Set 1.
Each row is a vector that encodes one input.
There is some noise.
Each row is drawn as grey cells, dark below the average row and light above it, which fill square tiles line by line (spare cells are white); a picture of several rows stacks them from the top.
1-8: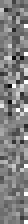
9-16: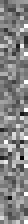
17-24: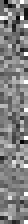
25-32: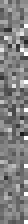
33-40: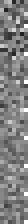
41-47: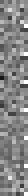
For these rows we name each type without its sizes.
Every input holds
a list of points on a line.
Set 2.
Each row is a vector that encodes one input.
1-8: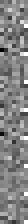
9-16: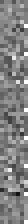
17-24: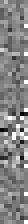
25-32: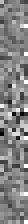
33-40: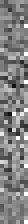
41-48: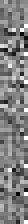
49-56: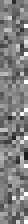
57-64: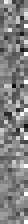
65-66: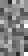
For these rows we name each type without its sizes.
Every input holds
a list of points on a line.
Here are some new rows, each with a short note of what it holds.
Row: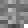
a list of one item
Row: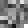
a list of one item
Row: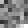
the empty list
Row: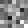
a list of one item
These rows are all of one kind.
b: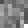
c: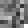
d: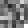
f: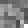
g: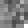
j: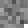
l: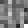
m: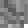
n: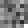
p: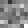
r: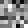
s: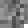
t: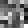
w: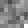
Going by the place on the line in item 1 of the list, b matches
f, l, r and t.
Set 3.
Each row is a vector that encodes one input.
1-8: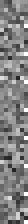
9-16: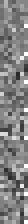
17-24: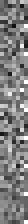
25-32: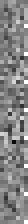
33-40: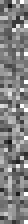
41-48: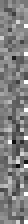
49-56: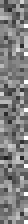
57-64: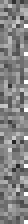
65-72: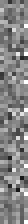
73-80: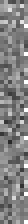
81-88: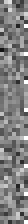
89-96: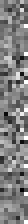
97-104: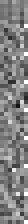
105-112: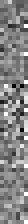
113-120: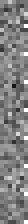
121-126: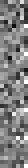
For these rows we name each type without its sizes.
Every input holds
a list of points on a circle.
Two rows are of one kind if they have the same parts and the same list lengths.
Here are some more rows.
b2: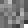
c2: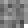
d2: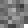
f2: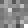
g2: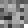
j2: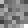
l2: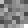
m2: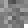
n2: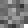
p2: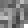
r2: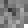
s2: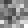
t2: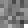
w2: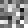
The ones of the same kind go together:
b2, f2, m2, p2, r2, s2, t2
c2, d2, g2, n2, w2
j2, l2

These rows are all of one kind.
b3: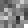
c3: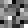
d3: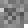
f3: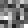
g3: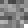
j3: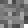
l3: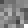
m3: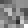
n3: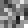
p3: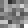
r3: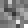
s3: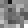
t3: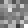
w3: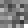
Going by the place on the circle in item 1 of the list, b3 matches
f3, n3 and t3.
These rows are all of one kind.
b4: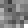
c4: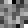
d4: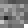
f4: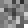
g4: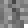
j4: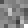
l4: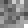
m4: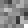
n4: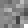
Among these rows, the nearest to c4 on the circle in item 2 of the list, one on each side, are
b4 and f4.
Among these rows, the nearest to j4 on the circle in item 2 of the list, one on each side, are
g4 and l4.
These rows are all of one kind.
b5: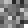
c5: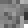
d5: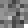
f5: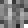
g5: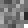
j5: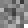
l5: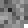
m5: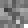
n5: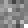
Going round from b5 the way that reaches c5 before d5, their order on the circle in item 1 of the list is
b5, j5, m5, l5, g5, c5, f5, n5, d5.
